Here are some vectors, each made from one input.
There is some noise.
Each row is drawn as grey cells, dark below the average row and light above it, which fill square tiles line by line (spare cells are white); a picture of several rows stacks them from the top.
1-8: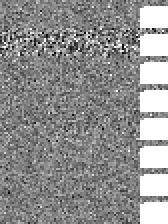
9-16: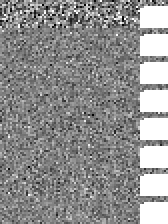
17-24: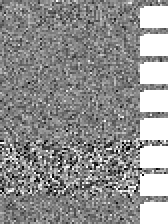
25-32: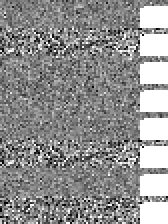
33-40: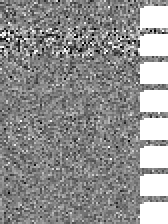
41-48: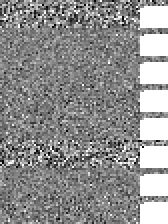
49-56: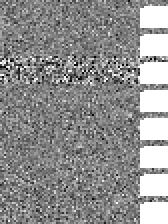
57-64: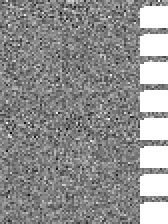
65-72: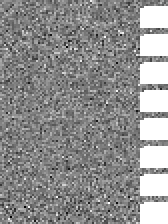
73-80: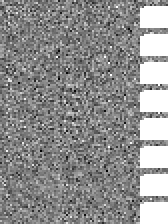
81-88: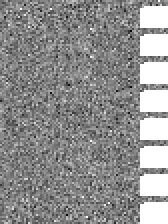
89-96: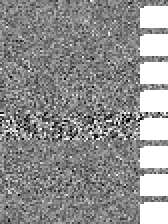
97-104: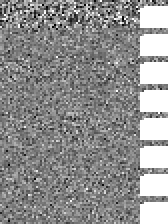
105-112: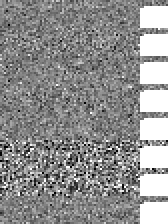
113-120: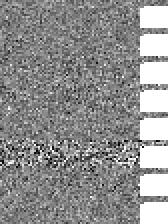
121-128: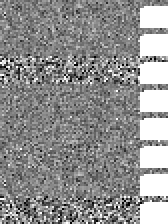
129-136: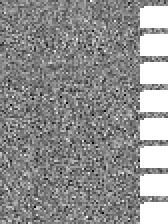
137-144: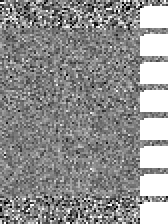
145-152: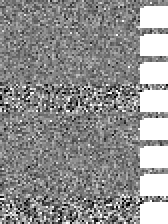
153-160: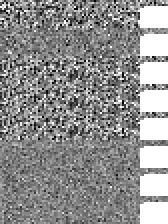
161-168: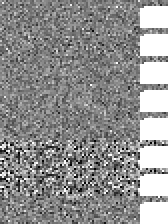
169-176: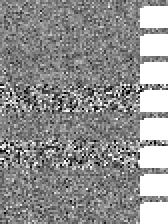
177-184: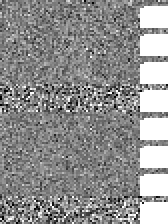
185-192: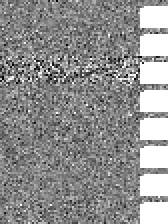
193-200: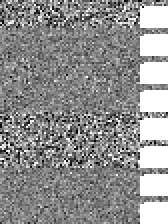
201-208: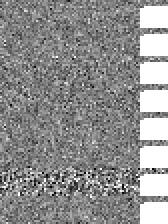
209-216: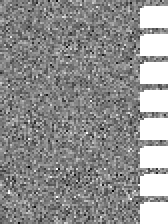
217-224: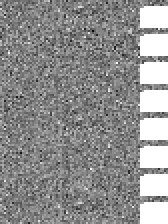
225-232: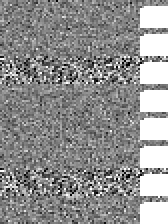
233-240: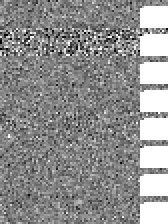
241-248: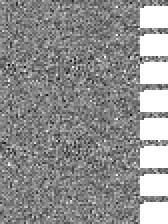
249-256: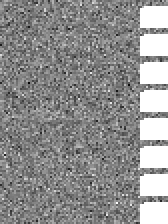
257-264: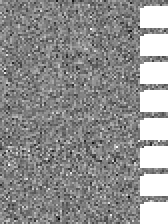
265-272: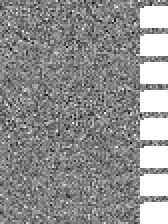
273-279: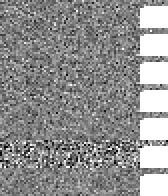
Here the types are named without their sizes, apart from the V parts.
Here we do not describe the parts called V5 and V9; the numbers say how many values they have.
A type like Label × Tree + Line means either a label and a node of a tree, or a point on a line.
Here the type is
(Bool × Bool × Bool + Tree) × V9 + V5.
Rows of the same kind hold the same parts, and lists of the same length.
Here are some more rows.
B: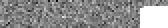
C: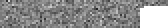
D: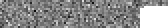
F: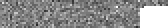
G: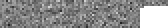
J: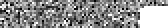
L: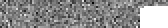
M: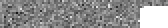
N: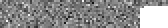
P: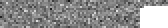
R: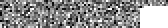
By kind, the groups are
B, C, F, G, M, P
D, L, N
J, R

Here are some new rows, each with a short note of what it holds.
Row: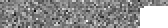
a node of a tree and a value of V9
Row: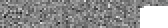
three true/false values and a value of V9
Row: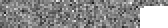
a node of a tree and a value of V9
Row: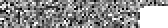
a value of V5
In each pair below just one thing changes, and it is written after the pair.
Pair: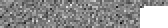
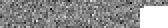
one of the three true/false values
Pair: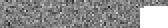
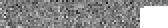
the value of V9
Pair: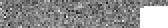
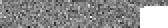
the value of V9
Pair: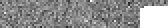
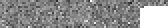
one of the three true/false values
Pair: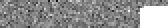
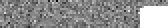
one of the three true/false values
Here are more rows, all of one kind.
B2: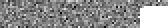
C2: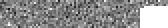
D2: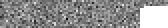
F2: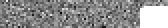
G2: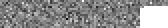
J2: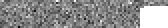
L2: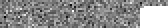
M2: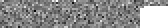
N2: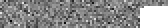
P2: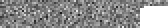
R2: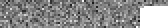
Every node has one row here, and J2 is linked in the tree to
F2, G2 and M2.
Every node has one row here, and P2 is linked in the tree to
M2.
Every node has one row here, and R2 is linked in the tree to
L2.
